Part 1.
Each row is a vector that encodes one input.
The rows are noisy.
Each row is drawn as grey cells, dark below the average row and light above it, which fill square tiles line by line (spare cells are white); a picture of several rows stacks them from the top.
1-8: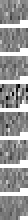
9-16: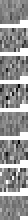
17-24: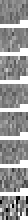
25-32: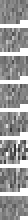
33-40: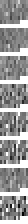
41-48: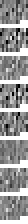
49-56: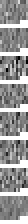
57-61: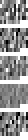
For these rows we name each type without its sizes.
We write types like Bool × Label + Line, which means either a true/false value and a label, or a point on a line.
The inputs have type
Circle + Unit.
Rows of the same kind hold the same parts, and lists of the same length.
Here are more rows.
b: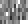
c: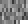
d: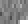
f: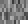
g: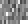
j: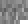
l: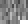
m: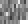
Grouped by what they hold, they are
b, d, g, j, l, m
c, f

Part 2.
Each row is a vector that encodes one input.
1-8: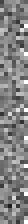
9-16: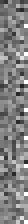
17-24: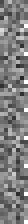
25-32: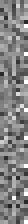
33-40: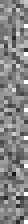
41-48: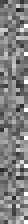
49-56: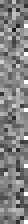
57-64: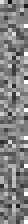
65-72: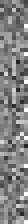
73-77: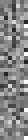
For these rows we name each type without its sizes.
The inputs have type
Bool × Bool × Bool × Bool.
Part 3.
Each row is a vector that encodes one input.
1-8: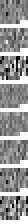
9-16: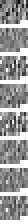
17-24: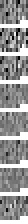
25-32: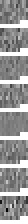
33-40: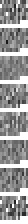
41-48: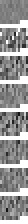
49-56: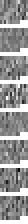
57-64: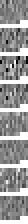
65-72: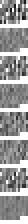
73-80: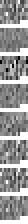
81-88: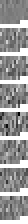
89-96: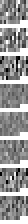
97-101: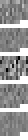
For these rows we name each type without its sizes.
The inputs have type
Tree.
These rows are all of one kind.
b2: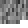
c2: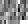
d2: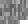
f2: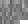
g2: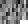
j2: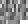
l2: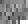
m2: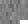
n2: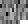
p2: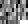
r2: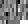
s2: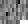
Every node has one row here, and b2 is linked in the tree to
g2 and s2.
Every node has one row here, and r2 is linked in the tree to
l2 and s2.
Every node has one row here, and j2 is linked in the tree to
s2.
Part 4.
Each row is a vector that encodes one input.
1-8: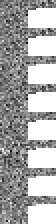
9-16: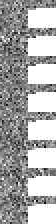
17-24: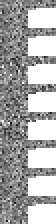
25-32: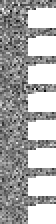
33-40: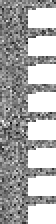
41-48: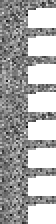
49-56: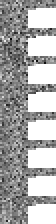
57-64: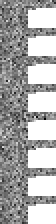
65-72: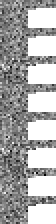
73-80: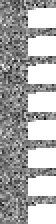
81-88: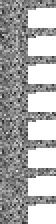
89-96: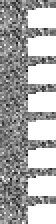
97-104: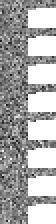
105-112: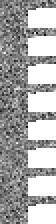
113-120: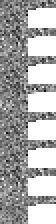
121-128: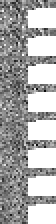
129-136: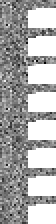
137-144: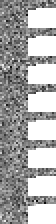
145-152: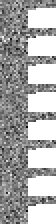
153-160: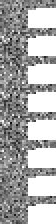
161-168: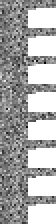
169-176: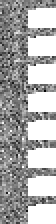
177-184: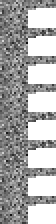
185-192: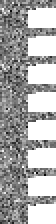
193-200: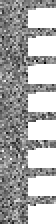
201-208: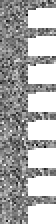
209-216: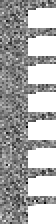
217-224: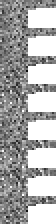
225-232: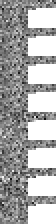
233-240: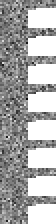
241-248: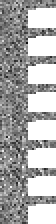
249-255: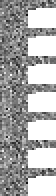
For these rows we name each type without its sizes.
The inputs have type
Tree.
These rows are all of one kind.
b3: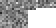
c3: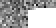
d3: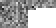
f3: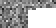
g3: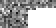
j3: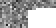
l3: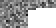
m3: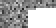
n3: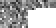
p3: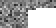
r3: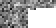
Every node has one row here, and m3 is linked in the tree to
f3.
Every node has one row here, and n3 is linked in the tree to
j3.
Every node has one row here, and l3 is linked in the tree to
p3.
